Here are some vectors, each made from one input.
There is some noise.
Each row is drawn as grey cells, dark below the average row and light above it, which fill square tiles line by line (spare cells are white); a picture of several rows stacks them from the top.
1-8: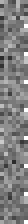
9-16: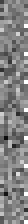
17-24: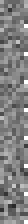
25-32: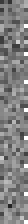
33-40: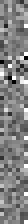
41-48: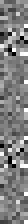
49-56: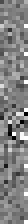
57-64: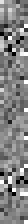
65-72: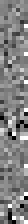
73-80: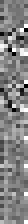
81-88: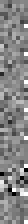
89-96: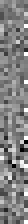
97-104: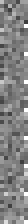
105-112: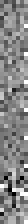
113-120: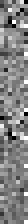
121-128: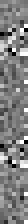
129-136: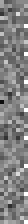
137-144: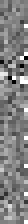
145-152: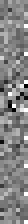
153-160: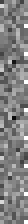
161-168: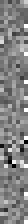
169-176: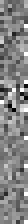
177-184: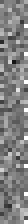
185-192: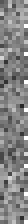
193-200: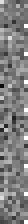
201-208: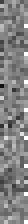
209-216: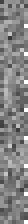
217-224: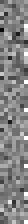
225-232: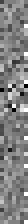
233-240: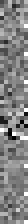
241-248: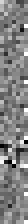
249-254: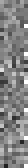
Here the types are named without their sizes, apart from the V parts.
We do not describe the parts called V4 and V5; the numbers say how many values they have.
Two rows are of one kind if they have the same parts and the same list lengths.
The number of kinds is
5.
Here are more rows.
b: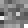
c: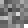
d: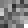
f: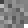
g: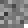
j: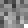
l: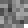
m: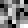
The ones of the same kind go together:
b, c
d, j
f, l
g
m

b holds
a point on a circle and four true/false values.
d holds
a point on a circle and a value of V5.
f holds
four true/false values and a value of V4.
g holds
a value of V4 and a value of V5.
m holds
two labels.
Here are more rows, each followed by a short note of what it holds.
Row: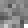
four true/false values and a value of V4
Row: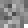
four true/false values and a value of V4
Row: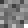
a value of V4 and a value of V5
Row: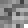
a point on a circle and a value of V5
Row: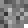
a point on a circle and a value of V5
